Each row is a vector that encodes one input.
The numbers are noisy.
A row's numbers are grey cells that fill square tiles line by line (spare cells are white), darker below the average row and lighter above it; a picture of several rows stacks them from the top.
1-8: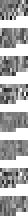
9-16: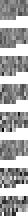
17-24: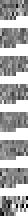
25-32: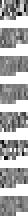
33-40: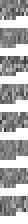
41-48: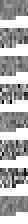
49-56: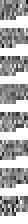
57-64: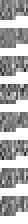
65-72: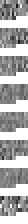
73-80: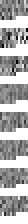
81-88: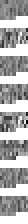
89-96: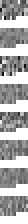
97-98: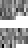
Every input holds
either a point on a 4-point line and a point on a 5-point line, or a node of a 10-node tree.
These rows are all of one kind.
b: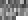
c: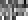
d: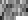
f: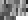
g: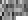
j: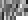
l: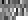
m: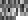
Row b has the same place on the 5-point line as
c and m.
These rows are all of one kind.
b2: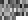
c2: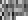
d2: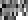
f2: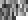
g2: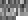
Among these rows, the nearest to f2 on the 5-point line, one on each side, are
c2 and d2.
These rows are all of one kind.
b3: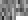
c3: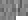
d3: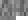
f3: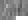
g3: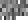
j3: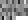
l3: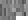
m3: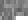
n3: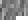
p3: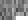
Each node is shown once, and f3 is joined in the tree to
c3, g3 and m3.
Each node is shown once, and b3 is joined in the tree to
c3.
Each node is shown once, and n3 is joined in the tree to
g3 and j3.
